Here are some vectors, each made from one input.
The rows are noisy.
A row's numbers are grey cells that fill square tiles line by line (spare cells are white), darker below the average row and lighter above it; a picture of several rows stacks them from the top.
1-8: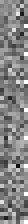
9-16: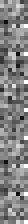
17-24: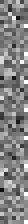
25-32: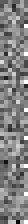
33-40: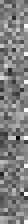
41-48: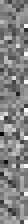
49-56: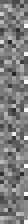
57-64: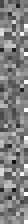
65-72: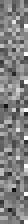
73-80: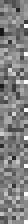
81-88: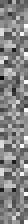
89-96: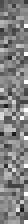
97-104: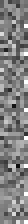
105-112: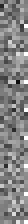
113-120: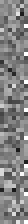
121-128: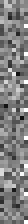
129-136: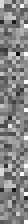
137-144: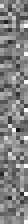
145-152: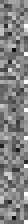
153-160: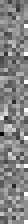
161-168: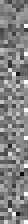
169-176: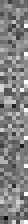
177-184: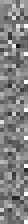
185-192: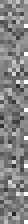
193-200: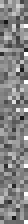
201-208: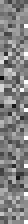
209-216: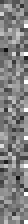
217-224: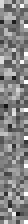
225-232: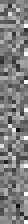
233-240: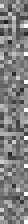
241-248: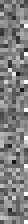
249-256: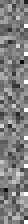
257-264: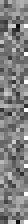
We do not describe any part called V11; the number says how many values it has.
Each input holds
either a node of a 13-node tree, or a node of a 14-node tree and a value of V11.
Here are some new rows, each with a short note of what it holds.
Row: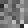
a node of a 14-node tree and a value of V11
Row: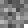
a node of a 14-node tree and a value of V11
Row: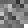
a node of a 14-node tree and a value of V11
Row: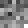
a node of a 14-node tree and a value of V11
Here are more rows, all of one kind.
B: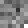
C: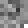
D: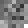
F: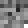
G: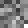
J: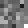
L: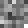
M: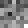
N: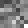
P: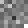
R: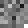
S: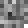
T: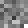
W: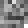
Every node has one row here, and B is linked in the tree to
N and T.
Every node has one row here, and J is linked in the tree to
L.
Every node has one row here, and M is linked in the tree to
F and S.
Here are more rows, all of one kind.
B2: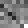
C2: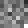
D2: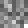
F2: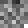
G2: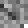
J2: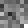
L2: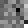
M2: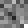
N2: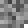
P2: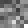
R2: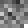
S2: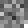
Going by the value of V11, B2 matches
G2, J2, M2 and S2.
